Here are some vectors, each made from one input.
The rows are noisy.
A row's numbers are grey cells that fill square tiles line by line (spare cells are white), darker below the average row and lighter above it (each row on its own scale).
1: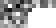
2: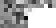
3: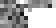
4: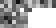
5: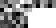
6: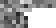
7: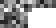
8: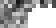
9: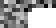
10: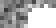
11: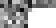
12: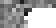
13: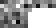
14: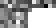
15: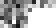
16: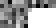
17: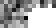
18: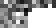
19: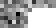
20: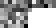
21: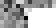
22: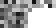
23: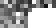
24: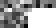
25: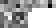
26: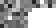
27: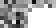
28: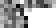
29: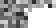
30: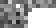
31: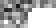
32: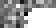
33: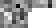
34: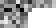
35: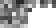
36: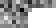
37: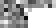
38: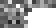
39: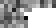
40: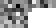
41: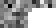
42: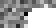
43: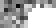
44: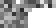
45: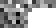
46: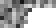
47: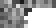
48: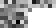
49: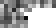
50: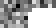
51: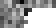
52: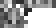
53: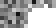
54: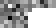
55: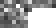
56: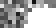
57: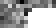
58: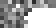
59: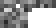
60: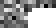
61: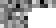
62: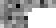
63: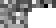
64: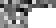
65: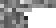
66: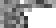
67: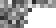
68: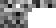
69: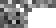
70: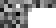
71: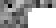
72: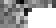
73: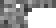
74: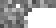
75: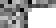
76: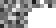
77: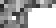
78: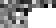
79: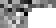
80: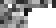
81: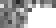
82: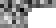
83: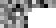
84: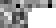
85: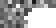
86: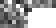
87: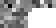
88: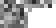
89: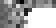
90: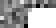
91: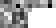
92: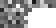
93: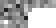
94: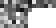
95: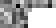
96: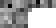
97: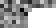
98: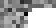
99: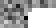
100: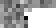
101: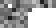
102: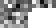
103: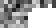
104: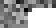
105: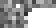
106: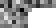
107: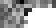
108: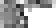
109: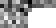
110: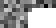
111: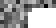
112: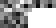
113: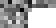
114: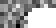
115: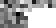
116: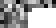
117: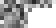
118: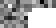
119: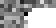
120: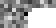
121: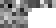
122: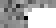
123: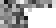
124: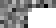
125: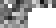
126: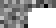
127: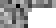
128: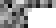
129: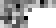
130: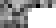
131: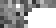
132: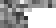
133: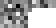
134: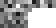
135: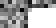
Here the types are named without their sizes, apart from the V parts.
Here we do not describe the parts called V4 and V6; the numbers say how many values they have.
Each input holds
either a fixed value, or a node of a tree, or a true/false value, a value of V4 and a value of V6.
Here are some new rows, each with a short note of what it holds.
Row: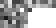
a node of a tree
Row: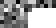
a true/false value, a value of V4 and a value of V6
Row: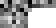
a true/false value, a value of V4 and a value of V6
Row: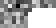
a fixed value
